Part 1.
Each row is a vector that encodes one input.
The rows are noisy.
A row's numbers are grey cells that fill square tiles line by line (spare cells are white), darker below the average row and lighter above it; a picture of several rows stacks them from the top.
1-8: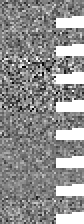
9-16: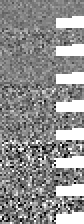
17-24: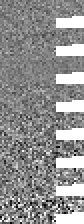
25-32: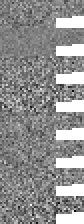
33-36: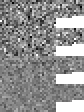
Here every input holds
one of 5 labels and a true/false value.
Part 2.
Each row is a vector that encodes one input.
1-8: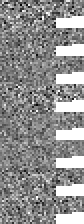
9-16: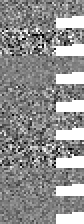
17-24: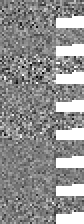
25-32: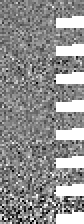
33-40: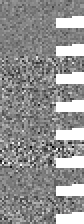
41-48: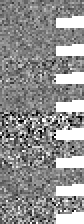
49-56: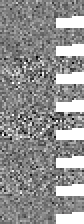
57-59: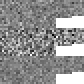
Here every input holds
a list of up to two points on a 6-point line.
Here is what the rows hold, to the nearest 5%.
All of them are lists of up to two points on a 6-point line: about 5% are empty, 35% hold one and 60% two.
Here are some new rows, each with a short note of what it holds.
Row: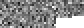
the empty list
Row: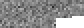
a list of two items
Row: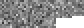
a list of one item
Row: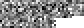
a list of two items
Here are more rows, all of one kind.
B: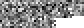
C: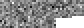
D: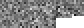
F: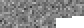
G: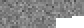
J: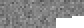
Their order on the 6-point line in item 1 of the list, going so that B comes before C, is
G, D, J, B, F, C.
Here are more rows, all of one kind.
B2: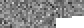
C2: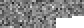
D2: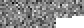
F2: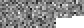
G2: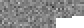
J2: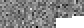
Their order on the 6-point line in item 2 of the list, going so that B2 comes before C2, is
J2, F2, B2, G2, D2, C2.
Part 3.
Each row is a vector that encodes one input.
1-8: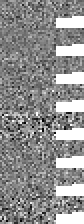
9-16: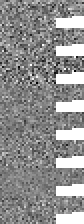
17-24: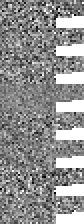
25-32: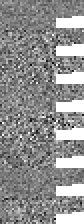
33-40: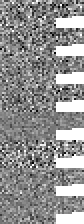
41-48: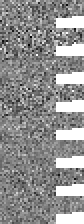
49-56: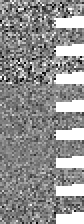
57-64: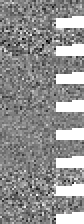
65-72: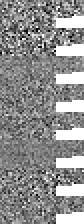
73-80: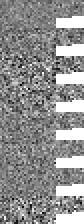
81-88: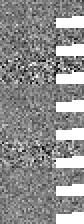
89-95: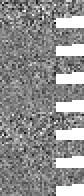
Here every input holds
one of 5 labels and a true/false value.
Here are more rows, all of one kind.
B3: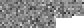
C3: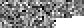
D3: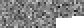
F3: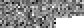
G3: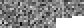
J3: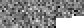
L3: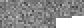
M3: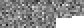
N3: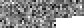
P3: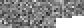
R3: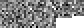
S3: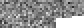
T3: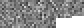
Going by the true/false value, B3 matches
D3, F3, R3 and S3.
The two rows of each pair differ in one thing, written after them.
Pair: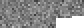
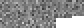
the label
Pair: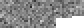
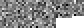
the label
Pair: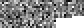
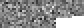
the true/false value
